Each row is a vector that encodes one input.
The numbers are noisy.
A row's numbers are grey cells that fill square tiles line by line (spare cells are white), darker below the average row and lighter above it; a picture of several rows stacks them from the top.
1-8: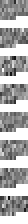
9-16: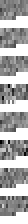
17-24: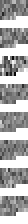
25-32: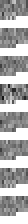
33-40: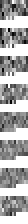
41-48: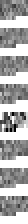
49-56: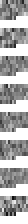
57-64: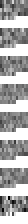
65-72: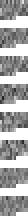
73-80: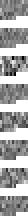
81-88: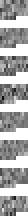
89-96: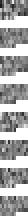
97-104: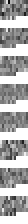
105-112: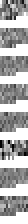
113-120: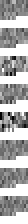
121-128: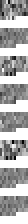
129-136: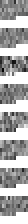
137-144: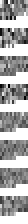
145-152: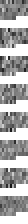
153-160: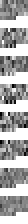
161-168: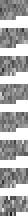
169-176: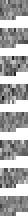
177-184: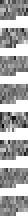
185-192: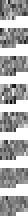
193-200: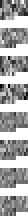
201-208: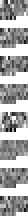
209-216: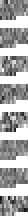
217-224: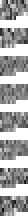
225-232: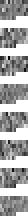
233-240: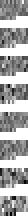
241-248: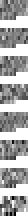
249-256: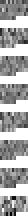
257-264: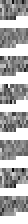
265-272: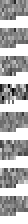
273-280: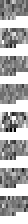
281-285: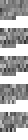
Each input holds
a true/false value, together with either a point on a 4-point line, or a point on a 12-point line.
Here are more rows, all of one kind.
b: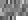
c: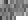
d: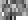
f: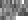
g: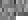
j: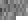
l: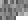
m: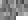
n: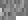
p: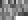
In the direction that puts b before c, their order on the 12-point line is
p, g, j, f, b, c, l, n, m, d.
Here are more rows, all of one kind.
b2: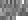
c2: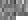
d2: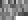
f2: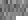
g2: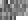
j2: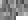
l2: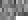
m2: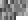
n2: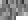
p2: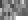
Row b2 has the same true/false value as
c2, d2, l2 and p2.
